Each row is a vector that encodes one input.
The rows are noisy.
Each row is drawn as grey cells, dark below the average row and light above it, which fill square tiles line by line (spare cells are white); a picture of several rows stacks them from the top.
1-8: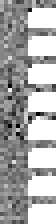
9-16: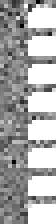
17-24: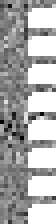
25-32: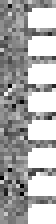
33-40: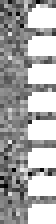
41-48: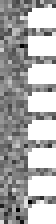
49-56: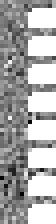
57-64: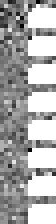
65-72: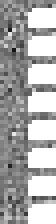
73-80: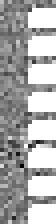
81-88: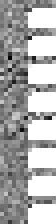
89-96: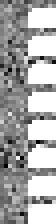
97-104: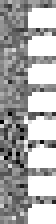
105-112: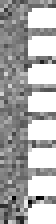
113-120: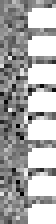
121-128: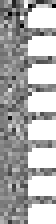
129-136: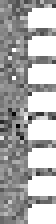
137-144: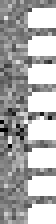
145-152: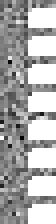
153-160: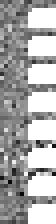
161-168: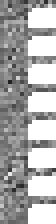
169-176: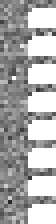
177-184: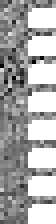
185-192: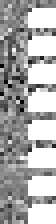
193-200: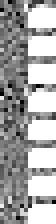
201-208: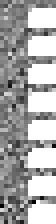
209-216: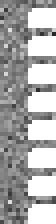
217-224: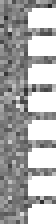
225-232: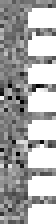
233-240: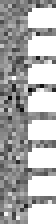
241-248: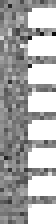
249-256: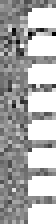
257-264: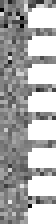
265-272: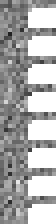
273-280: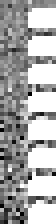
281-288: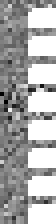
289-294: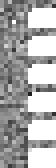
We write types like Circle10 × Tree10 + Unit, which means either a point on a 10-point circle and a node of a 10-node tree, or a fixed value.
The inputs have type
(Bool × Bool × Bool × Bool + Unit) × Tree18 + Tree7 × Tree7.
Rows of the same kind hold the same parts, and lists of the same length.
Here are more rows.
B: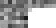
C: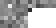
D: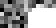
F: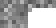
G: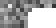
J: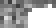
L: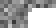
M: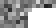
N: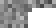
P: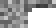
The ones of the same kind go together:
B, M, N
C, F, G, J, L, P
D

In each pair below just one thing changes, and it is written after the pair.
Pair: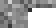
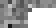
one of the four true/false values
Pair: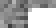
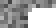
the node of the tree
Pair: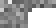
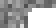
the node of the tree
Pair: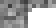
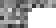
the node of the tree
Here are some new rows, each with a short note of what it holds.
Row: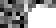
a node of each of two 7-node trees
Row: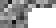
a node of an 18-node tree
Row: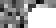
a node of each of two 7-node trees
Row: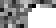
a node of each of two 7-node trees
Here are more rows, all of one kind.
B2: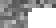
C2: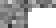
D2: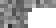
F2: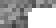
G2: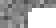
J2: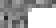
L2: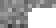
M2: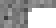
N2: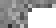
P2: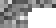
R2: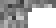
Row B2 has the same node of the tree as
G2, J2, M2 and P2.
